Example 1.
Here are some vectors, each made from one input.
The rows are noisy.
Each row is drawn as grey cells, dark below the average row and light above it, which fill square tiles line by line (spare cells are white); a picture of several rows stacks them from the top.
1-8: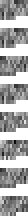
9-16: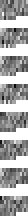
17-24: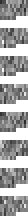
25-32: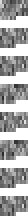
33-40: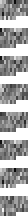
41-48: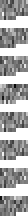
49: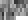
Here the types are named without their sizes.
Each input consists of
a point on a circle.
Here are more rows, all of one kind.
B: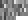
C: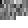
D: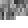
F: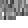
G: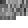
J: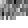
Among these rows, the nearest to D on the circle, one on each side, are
G and J.
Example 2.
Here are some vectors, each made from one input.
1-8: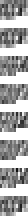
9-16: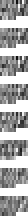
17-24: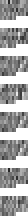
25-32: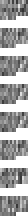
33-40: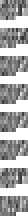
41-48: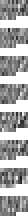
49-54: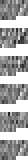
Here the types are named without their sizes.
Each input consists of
a point on a line.
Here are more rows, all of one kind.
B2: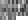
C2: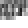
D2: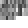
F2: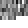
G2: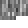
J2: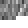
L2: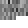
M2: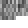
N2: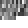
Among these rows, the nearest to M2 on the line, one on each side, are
D2 and J2.
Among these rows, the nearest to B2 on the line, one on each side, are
F2 and L2.
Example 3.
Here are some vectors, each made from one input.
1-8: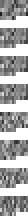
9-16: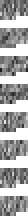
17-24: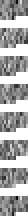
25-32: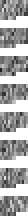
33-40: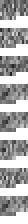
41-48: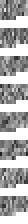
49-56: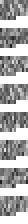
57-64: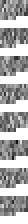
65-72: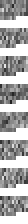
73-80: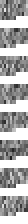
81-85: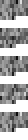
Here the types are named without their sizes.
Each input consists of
a point on a circle.
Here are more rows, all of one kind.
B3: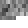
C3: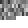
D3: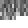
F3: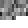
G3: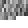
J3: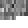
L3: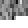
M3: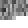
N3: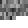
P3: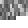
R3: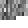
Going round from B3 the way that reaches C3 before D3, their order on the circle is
B3, P3, R3, C3, N3, D3, L3, F3, J3, G3, M3.
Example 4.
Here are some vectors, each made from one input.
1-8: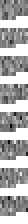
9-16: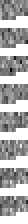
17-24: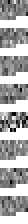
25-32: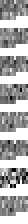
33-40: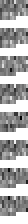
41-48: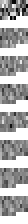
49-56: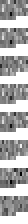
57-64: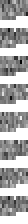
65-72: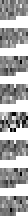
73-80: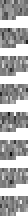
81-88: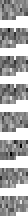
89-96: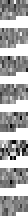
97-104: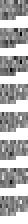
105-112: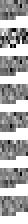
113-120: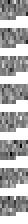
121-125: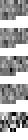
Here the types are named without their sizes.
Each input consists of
either a point on a circle, or a fixed value.
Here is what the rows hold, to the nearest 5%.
About 95% of them hold a point on a circle. The rest hold a fixed value.
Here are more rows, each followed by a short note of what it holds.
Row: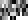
a fixed value
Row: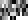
a fixed value
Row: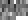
a point on a circle
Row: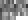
a point on a circle
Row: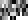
a fixed value
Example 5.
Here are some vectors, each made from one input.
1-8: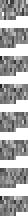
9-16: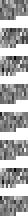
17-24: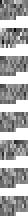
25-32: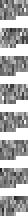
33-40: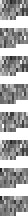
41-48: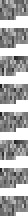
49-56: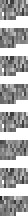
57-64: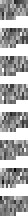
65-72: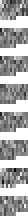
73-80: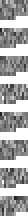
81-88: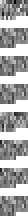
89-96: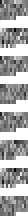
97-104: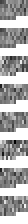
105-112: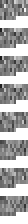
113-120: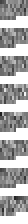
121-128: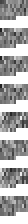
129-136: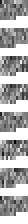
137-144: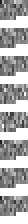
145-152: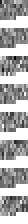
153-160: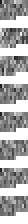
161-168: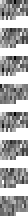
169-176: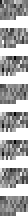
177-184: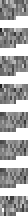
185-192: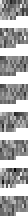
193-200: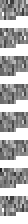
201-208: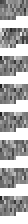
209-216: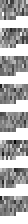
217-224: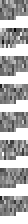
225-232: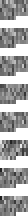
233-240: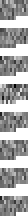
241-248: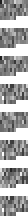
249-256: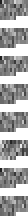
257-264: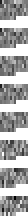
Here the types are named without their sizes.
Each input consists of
a point on a circle.
